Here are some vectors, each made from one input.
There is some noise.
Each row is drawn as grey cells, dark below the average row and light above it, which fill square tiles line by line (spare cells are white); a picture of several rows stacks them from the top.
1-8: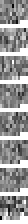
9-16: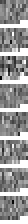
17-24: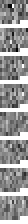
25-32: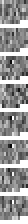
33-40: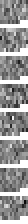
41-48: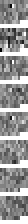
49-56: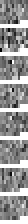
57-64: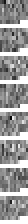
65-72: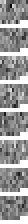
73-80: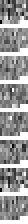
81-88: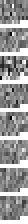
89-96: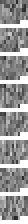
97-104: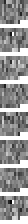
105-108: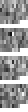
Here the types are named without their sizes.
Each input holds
a list of points on a circle.
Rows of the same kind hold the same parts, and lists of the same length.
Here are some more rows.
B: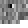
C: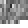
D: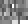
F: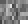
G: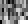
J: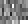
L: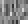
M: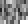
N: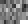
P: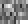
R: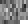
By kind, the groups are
B, C, D, J
F, N, P, R
G
L, M

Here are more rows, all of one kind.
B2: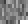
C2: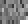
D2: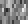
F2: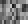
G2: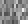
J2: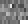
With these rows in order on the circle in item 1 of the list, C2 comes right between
B2 and G2.
